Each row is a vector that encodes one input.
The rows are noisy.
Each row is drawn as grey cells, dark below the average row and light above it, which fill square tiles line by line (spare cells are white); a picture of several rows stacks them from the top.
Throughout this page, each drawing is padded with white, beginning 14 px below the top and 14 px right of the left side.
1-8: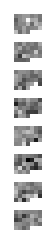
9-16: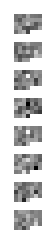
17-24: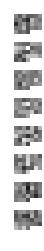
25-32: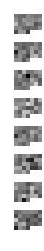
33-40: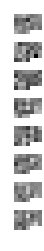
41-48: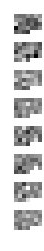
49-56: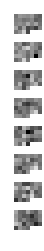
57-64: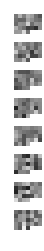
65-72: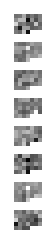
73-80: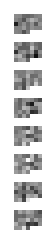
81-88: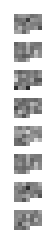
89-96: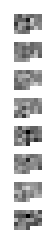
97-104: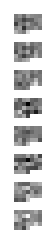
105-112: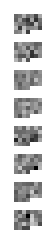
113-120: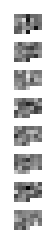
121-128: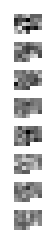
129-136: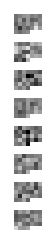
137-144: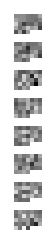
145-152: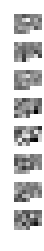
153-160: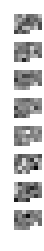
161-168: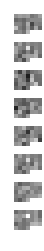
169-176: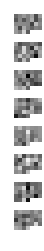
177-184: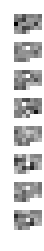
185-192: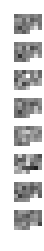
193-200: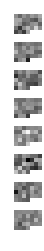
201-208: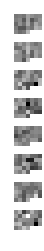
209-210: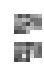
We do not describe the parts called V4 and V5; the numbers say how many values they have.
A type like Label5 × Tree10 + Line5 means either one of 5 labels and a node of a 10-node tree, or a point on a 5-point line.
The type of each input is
(Bool × Bool × Bool × Bool + V5) × Circle8 + V4.
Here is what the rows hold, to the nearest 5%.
About 90% of them hold a point on an 8-point circle, together with either four true/false values, or a value of V5. The rest hold a value of V4.
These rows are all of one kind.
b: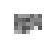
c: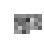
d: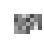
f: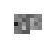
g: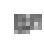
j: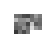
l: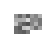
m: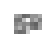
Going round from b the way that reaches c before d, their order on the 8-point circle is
b, c, f, j, m, l, g, d.
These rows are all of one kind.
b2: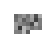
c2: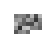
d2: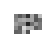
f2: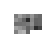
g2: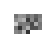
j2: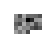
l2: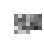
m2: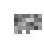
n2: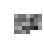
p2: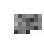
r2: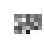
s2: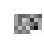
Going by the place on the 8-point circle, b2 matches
c2, g2, n2 and p2.
